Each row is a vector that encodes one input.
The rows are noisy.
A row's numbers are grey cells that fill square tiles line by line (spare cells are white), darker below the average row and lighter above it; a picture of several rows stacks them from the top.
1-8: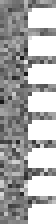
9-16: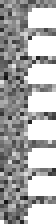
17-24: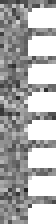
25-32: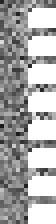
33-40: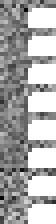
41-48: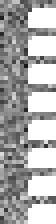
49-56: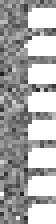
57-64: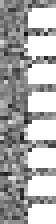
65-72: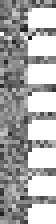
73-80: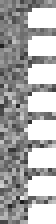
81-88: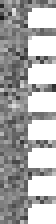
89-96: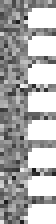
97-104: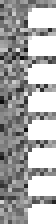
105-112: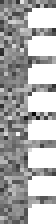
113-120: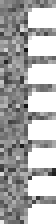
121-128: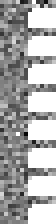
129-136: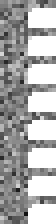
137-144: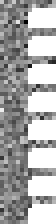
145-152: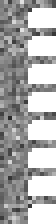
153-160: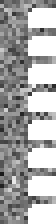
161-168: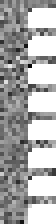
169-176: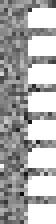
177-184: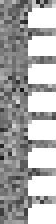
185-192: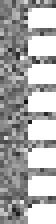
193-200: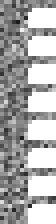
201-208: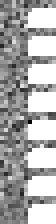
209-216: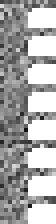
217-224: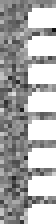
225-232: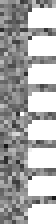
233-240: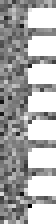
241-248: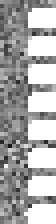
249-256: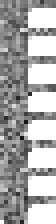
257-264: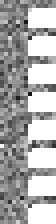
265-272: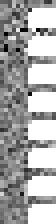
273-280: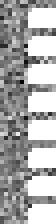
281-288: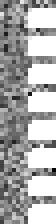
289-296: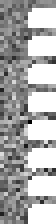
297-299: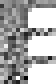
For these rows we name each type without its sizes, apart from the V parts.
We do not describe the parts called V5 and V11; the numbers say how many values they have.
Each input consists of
either a label, or four true/false values, or a value of V5 and a value of V11.
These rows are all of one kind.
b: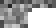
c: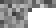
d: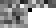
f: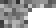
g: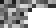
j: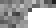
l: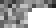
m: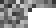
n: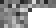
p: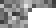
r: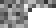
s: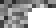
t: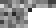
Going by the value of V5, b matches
d and l.
